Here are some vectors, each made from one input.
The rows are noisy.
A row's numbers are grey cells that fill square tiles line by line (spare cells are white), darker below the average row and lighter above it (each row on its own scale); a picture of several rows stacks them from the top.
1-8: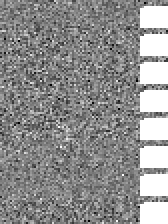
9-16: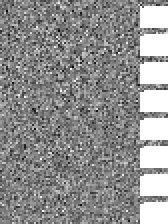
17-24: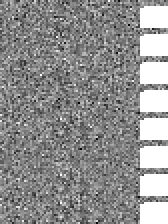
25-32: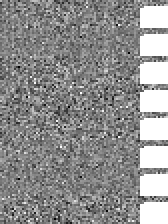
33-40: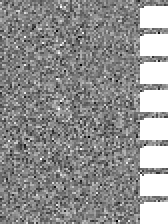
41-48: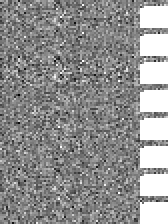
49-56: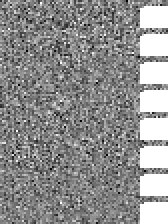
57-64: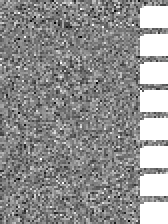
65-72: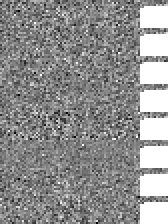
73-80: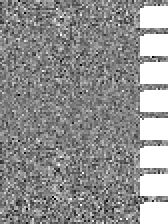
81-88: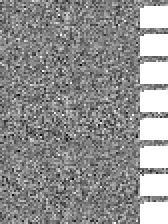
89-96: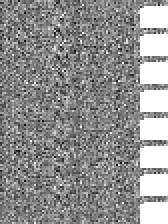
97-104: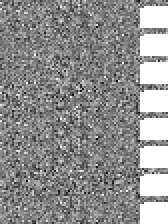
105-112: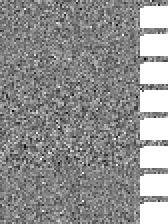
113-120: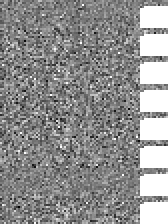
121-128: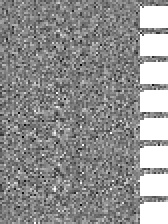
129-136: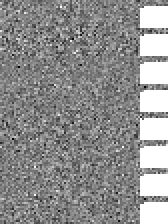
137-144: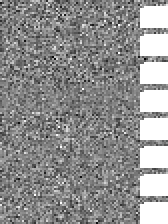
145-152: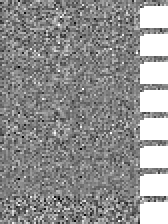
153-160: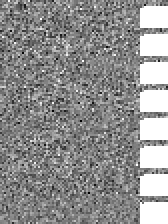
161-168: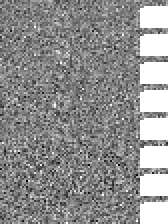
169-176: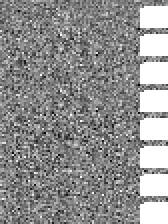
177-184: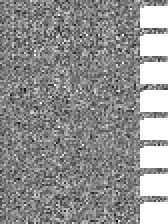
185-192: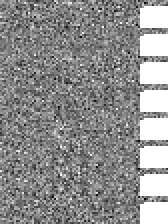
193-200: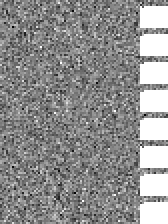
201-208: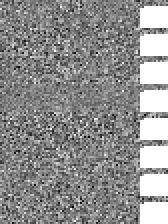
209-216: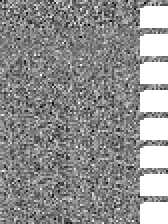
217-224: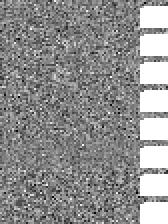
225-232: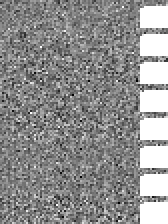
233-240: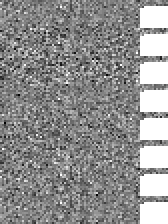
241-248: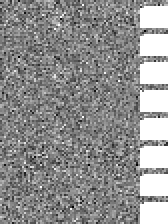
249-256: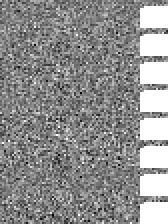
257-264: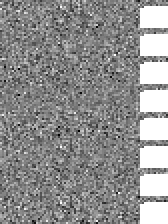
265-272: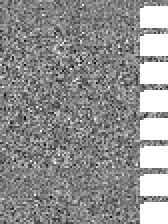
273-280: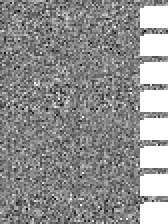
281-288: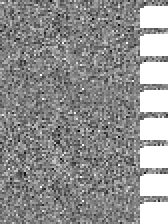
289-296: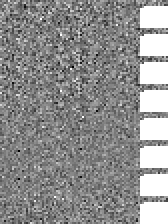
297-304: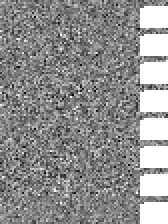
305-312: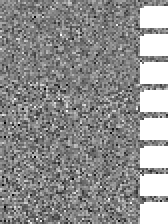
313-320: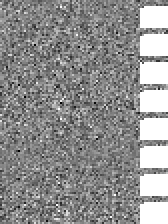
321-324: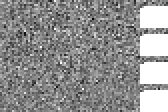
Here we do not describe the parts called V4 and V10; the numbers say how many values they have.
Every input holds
either a point on a 9-point line, or a value of V4 and a value of V10, or a list of up to three points on a 7-point line.
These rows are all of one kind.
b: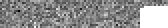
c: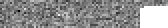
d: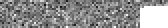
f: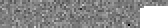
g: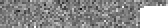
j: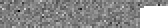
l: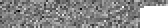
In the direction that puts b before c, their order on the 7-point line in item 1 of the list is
f, j, g, l, b, c, d.
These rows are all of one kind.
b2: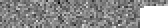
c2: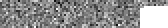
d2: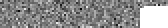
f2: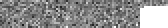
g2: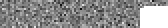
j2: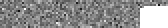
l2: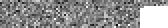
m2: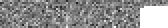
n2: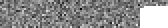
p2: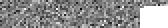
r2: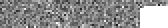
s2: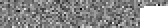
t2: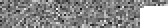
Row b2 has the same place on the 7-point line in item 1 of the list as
p2 and t2.
